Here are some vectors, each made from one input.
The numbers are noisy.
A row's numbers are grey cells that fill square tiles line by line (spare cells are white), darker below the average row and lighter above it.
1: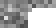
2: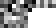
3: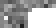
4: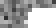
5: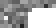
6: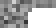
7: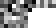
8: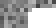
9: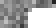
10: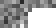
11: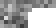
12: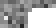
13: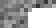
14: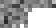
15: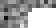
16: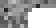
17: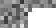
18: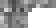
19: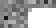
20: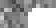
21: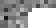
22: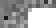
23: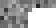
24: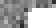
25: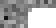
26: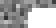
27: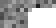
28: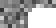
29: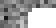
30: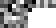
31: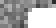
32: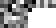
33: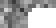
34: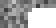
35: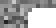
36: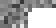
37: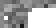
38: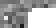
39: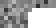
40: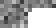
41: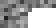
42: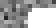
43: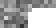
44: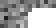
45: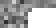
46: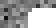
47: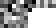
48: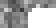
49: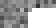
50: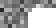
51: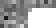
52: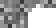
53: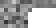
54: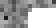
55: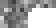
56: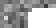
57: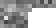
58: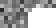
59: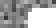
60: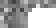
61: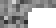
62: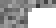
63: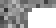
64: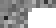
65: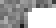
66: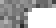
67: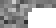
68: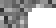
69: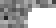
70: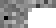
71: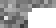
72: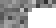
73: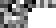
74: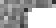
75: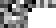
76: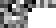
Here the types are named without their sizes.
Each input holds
either a point on a circle and a true/false value, or a fixed value.
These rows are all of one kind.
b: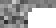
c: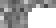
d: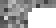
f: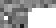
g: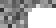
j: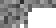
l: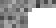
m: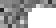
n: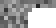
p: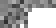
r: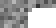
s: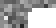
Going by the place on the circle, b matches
j and p.
